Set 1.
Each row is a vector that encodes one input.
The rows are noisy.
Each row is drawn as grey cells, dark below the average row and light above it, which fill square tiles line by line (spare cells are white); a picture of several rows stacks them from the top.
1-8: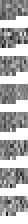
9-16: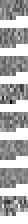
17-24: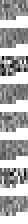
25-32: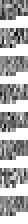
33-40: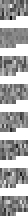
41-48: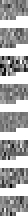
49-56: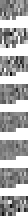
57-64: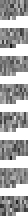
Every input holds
a node of a 10-node tree.
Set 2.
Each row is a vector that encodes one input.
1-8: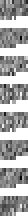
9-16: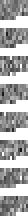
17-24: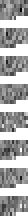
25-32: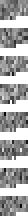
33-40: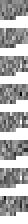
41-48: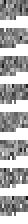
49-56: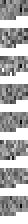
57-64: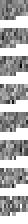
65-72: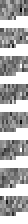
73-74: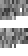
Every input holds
a point on each of two 8-point lines.
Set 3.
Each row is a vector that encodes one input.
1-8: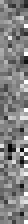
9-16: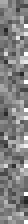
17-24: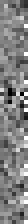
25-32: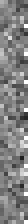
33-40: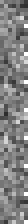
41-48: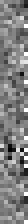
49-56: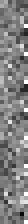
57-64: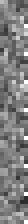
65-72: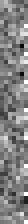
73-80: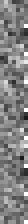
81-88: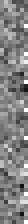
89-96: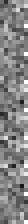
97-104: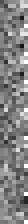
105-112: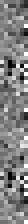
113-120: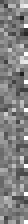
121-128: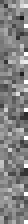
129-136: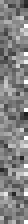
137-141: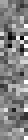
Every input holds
either a fixed value, or three true/false values.
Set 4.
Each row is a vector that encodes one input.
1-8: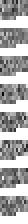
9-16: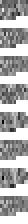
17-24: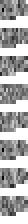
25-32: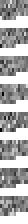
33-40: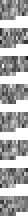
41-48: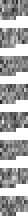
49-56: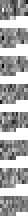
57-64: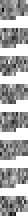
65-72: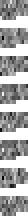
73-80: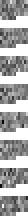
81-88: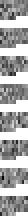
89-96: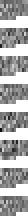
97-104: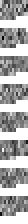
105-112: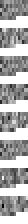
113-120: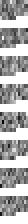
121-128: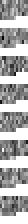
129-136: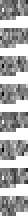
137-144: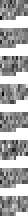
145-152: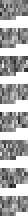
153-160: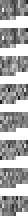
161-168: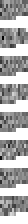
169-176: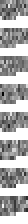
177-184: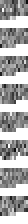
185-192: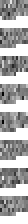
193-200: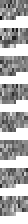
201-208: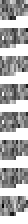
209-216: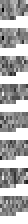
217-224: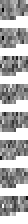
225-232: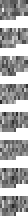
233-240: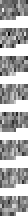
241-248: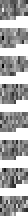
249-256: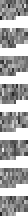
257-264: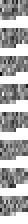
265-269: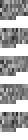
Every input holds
three true/false values.
